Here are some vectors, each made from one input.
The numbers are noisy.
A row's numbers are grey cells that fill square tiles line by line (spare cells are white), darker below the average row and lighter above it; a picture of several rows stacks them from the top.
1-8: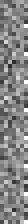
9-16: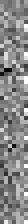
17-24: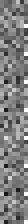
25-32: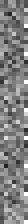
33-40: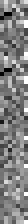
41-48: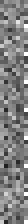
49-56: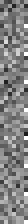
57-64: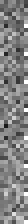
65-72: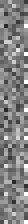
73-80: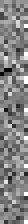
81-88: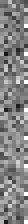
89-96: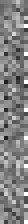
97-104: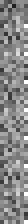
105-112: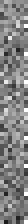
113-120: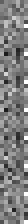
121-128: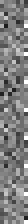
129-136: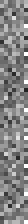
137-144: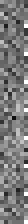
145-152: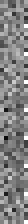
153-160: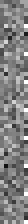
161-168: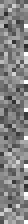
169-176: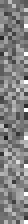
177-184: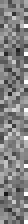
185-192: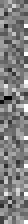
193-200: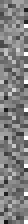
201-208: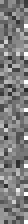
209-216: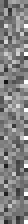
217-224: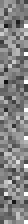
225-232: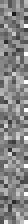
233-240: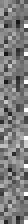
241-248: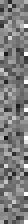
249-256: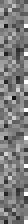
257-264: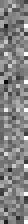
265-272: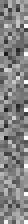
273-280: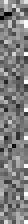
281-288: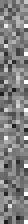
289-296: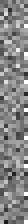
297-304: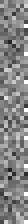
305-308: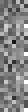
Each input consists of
a list of up to two points on a 14-point circle.
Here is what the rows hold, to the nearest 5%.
All of them are lists of up to two points on a 14-point circle: a few are empty, 40% hold one and 55% two.
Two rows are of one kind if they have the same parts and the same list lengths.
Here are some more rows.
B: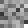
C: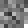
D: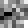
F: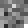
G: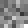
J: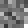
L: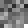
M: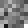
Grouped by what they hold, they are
B, G, L
C, F, J, M
D

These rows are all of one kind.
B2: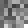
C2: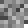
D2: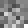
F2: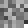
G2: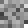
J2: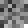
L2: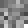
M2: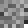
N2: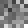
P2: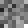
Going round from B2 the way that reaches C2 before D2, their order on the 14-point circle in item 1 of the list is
B2, N2, L2, C2, G2, F2, M2, D2, J2, P2.
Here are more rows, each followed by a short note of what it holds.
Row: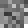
a list of one item
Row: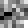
the empty list
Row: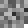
a list of two items
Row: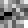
the empty list
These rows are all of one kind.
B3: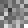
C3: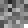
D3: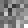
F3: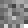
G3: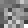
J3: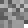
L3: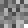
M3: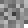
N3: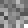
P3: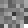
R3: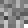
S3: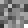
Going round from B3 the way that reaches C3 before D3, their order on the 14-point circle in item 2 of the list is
B3, M3, C3, L3, P3, F3, J3, G3, S3, D3, N3, R3.
